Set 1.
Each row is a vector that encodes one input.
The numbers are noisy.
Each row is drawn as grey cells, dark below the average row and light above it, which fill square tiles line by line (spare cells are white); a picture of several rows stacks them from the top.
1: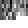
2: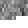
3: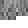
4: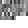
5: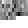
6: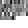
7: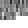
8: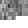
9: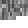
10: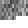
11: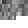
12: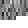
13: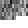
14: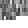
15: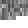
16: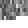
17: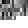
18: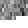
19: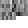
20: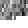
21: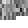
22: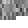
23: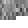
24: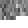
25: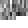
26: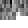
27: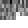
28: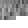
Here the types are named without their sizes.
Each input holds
a point on a line.
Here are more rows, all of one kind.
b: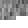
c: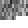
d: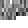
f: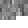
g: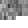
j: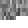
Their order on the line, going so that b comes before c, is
d, f, b, g, c, j.
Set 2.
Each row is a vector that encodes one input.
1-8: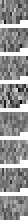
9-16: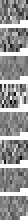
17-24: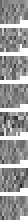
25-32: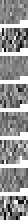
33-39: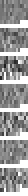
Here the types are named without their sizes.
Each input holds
three true/false values.
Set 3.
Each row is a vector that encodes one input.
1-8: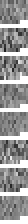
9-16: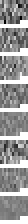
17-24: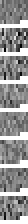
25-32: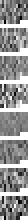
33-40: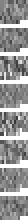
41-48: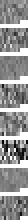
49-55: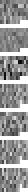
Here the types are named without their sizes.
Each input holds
either a fixed value, or three true/false values.
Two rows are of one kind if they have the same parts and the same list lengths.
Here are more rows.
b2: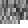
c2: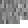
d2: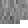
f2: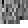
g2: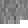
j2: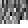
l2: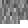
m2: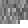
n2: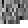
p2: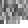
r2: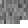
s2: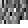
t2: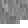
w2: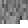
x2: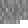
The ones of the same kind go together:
b2, c2, d2, g2, j2, l2, m2, p2, r2, s2, t2, w2, x2
f2, n2

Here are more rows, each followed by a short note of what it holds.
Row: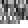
a fixed value
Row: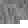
three true/false values
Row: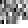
a fixed value
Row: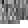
a fixed value
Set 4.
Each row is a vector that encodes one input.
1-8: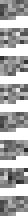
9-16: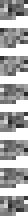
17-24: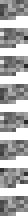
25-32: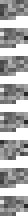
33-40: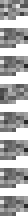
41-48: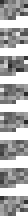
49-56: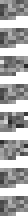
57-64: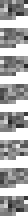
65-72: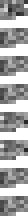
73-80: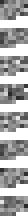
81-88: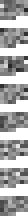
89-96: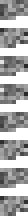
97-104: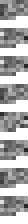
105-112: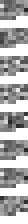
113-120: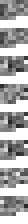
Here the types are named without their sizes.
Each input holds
a label.
